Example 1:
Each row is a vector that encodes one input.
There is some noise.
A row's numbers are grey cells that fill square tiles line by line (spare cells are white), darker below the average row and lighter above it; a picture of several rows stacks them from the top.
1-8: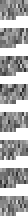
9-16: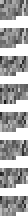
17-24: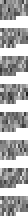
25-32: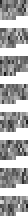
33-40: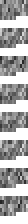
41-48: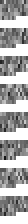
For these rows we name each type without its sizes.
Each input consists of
four true/false values.
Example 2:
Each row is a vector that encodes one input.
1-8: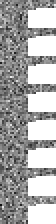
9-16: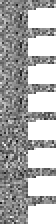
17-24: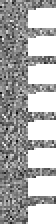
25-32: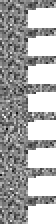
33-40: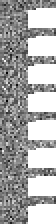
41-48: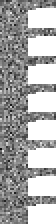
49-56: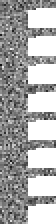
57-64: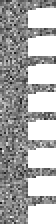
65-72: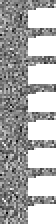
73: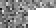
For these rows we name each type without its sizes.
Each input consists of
a label.
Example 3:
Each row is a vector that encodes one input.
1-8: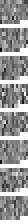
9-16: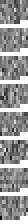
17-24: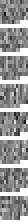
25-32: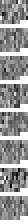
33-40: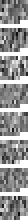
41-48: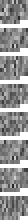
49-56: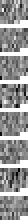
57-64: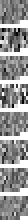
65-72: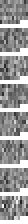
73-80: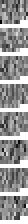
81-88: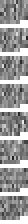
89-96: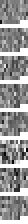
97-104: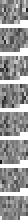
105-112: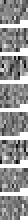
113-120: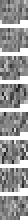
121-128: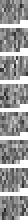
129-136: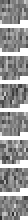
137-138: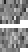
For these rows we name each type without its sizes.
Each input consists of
a point on a line.
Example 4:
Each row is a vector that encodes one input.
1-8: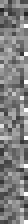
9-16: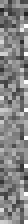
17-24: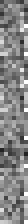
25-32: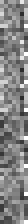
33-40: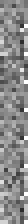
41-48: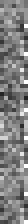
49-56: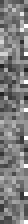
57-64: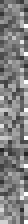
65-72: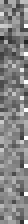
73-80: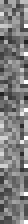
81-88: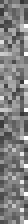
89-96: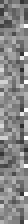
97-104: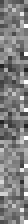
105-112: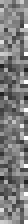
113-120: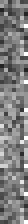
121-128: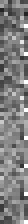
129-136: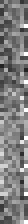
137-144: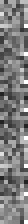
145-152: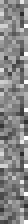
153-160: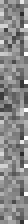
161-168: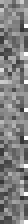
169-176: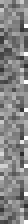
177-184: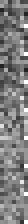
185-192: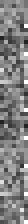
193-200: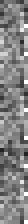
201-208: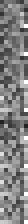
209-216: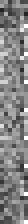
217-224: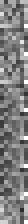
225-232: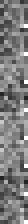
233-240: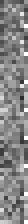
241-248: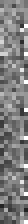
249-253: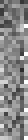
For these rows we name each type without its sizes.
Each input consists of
a point on a line.
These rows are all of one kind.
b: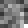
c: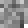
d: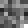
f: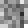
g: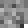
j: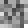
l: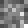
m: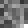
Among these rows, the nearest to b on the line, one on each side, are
l and m.
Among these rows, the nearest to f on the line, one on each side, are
c and j.
